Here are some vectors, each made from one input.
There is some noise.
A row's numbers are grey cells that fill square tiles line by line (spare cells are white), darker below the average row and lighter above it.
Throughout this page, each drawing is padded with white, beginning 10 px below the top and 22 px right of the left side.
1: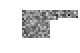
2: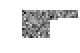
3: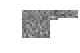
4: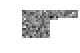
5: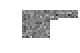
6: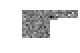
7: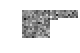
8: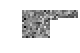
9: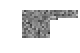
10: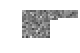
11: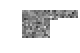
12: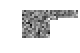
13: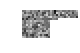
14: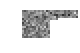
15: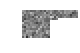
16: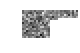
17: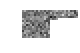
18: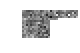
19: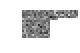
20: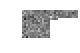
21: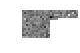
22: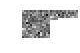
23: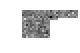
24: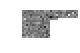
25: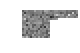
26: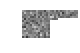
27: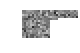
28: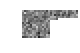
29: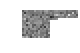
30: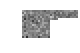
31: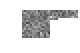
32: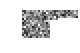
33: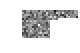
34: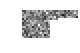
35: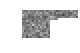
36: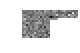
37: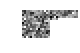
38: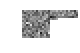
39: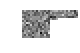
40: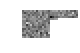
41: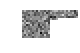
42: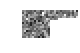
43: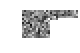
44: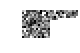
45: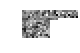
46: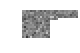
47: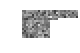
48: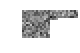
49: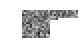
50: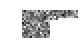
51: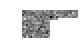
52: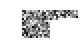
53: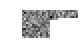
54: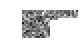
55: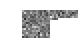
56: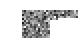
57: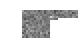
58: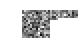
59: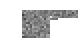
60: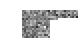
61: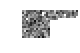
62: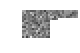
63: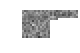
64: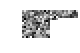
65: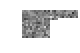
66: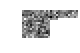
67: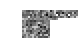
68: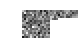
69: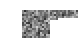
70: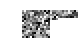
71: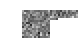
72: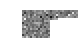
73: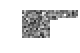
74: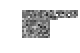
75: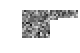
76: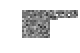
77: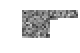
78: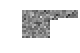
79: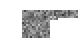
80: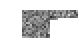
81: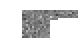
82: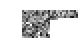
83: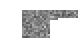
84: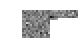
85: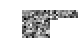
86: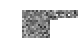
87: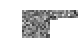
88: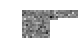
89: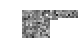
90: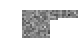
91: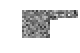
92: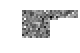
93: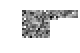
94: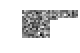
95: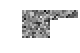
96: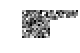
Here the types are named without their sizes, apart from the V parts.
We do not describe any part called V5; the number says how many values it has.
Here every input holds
a list of items, each a true/false value and a value of V5.
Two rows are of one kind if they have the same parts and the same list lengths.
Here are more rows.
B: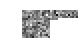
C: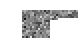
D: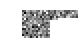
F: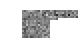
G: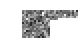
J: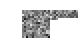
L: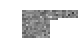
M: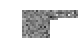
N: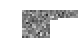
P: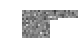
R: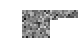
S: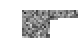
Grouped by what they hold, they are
B, C, F, J, L, N, P, R
D, M, S
G

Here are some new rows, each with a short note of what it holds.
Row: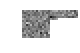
a list of one item
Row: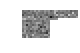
a list of one item
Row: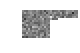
a list of two items
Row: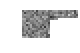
a list of one item
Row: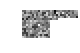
a list of two items
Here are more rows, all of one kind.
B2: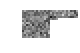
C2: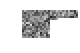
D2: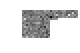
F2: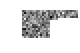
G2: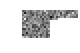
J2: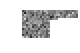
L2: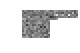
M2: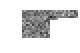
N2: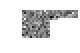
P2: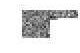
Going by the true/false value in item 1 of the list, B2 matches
C2, F2 and M2.
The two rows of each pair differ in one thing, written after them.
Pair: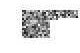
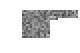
the value of V5 in item 2 of the list
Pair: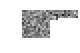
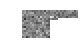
the true/false value in item 1 of the list
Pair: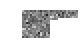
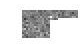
the value of V5 in item 1 of the list
